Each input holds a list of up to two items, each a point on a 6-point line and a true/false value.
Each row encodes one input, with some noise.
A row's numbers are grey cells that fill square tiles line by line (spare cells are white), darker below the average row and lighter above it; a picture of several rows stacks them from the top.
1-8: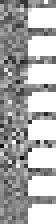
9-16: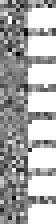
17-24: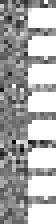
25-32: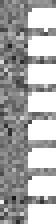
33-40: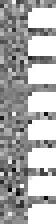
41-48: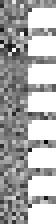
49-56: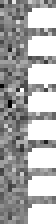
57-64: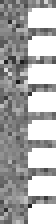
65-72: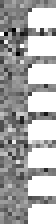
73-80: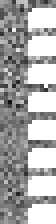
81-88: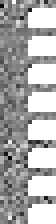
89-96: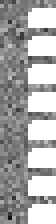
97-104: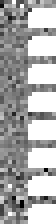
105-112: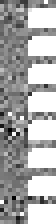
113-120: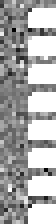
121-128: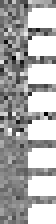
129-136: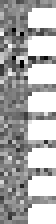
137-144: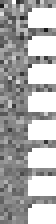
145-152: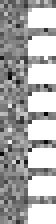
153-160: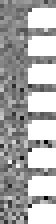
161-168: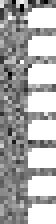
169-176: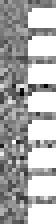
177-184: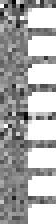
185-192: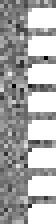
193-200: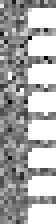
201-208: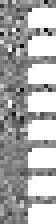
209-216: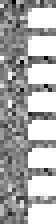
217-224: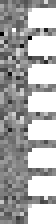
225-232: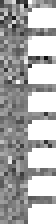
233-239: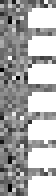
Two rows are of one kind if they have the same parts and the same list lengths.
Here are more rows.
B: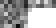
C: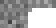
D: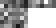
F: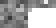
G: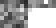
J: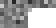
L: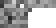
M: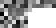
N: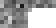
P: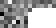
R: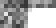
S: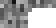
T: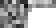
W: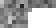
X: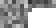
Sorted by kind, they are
B, C, L, S, T
D, F, G, J, N, R, W, X
M, P

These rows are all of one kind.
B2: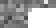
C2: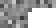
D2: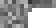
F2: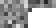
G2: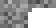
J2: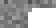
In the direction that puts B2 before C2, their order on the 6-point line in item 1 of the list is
B2, G2, D2, F2, C2, J2.
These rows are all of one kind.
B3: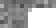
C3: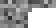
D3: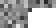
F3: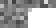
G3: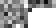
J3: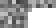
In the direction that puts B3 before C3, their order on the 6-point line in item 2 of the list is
B3, F3, D3, C3, J3, G3.
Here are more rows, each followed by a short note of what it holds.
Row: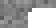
a list of one item
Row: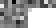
a list of two items
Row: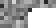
a list of one item
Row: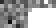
a list of one item
